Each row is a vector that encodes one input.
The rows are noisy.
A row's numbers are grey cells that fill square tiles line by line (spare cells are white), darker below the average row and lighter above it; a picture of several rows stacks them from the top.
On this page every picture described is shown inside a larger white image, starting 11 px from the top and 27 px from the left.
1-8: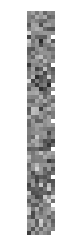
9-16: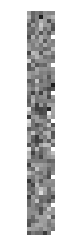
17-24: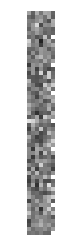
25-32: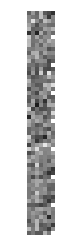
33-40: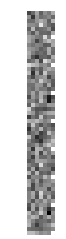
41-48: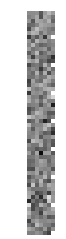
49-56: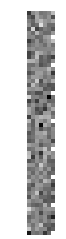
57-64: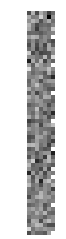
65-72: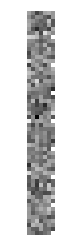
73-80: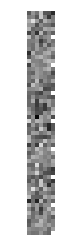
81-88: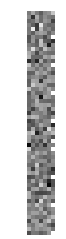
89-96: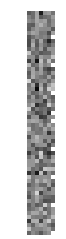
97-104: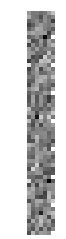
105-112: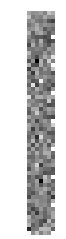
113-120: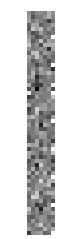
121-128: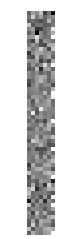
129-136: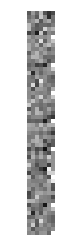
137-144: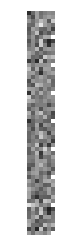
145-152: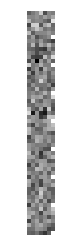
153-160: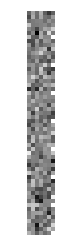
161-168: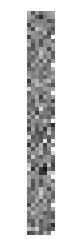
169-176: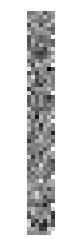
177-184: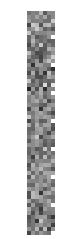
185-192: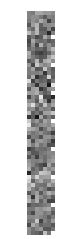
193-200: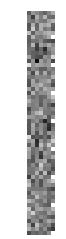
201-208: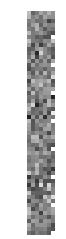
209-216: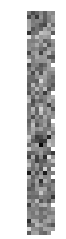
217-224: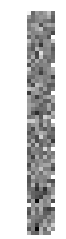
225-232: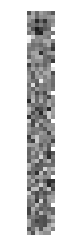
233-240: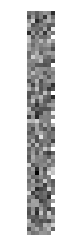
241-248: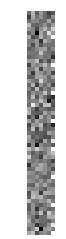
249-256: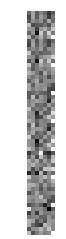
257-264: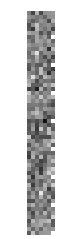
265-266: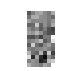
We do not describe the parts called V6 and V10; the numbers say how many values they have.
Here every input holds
either a value of V6 and a value of V10, or a list of up to three points on a 7-point line.
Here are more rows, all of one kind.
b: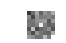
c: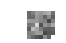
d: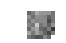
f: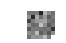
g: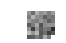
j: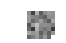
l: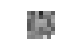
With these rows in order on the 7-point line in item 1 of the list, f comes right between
b and l.
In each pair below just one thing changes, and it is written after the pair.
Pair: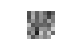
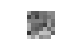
the value of V10
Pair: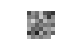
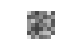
the value of V10
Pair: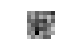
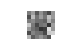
the value of V10
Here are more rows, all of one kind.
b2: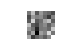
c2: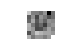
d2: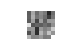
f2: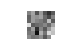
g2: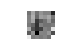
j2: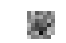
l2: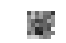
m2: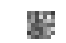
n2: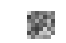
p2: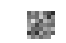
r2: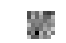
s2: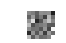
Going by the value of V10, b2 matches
d2, f2 and r2.
